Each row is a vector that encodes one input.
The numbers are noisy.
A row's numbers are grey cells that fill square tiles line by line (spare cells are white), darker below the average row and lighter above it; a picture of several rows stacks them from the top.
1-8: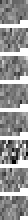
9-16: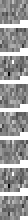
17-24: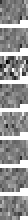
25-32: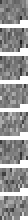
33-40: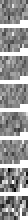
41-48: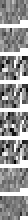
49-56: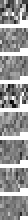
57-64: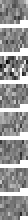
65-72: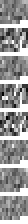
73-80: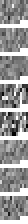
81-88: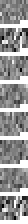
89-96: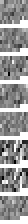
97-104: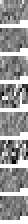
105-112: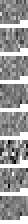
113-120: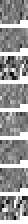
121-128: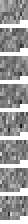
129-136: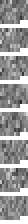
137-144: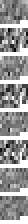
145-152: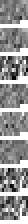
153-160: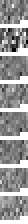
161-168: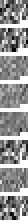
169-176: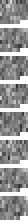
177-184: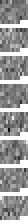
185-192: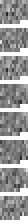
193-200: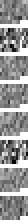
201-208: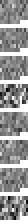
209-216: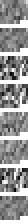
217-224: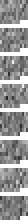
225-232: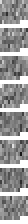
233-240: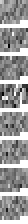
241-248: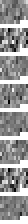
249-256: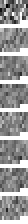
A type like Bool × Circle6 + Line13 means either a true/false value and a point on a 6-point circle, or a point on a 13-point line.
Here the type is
(Bool × Bool × Bool + Unit) × Tree12 + Line7.
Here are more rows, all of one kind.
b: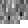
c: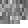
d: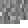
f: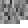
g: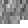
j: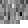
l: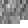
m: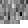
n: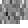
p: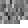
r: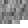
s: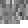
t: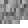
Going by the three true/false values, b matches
g, l, r and t.
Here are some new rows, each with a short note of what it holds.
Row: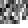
a point on a 7-point line
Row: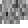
a node of a 12-node tree and three true/false values
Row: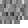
a node of a 12-node tree and three true/false values
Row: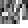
a point on a 7-point line
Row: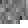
a node of a 12-node tree
